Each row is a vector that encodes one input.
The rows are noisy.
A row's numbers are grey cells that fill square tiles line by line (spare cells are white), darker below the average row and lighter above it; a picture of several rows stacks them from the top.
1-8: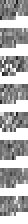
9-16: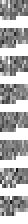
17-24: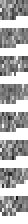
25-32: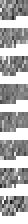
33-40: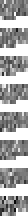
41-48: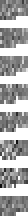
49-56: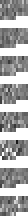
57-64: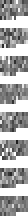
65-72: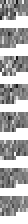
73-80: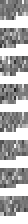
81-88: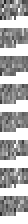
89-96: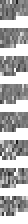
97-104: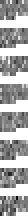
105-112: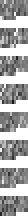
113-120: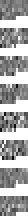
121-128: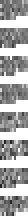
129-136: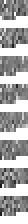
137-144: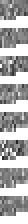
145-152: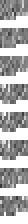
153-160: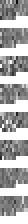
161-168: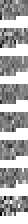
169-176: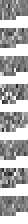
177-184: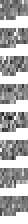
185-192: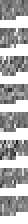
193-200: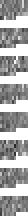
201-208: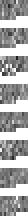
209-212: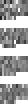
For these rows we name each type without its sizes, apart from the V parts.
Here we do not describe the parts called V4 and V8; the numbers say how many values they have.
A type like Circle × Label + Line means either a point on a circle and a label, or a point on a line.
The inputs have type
Line × (Line + V8) + V4.
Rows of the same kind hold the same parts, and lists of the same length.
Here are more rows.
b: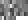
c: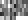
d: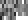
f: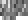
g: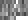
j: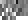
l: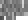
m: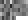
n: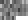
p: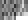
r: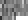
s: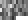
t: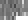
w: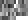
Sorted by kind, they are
b, c, f, j, s
d, l, m, n, p, r, t
g, w

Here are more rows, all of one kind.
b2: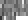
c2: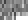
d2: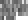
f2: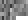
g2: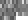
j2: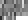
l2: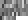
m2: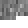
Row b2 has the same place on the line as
f2 and l2.
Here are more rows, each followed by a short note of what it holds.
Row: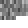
a point on a line and a value of V8
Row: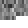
a point on each of two lines
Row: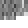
a point on a line and a value of V8
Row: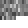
a point on each of two lines
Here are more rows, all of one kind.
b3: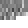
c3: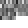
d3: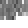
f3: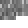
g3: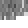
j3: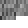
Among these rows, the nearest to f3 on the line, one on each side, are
d3 and j3.
